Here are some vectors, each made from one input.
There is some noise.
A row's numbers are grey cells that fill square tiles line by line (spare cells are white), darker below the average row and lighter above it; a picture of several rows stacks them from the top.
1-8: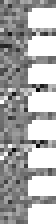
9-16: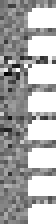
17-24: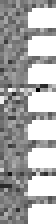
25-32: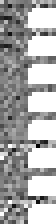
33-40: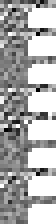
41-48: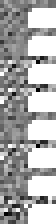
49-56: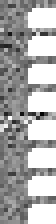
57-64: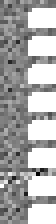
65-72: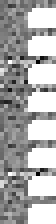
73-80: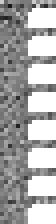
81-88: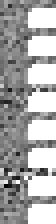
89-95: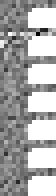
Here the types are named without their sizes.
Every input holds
a true/false value, together with either a point on a circle, or a fixed value.
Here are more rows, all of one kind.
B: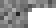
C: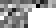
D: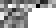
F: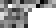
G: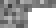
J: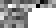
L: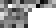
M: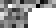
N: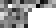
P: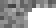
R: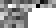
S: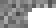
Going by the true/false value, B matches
G, P and S.
